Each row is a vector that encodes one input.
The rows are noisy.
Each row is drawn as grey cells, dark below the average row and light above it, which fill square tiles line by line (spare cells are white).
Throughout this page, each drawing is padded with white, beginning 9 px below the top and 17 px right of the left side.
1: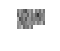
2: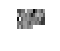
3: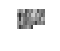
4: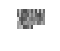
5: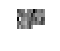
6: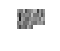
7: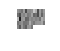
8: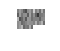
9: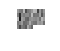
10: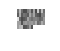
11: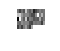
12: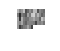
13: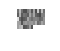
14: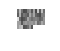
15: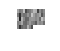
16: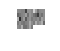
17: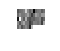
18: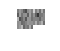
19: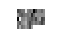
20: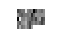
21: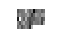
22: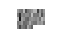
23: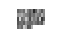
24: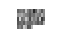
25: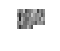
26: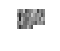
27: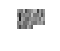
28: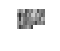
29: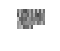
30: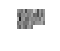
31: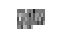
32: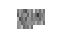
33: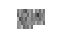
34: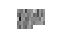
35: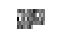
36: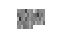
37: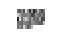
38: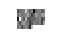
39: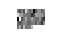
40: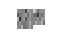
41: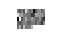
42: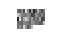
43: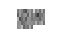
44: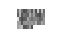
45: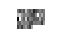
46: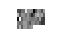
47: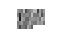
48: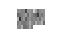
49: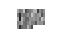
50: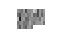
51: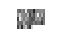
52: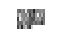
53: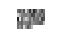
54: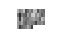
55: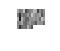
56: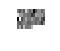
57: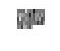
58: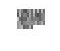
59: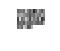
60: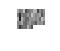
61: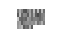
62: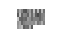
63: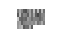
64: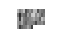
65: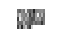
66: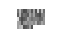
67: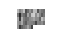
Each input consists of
either a point on a 9-point circle, or a point on an 8-point line.
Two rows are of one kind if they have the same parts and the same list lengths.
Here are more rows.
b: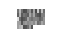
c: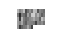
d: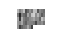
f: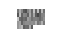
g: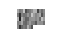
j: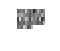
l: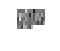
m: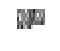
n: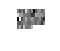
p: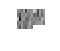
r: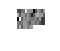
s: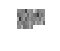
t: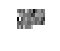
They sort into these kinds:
b, c, d, f, g, p, s
j, l, m, n, r, t

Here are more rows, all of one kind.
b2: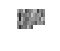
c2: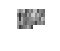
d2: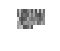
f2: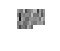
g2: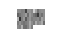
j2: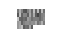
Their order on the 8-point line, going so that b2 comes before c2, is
d2, j2, g2, f2, b2, c2.
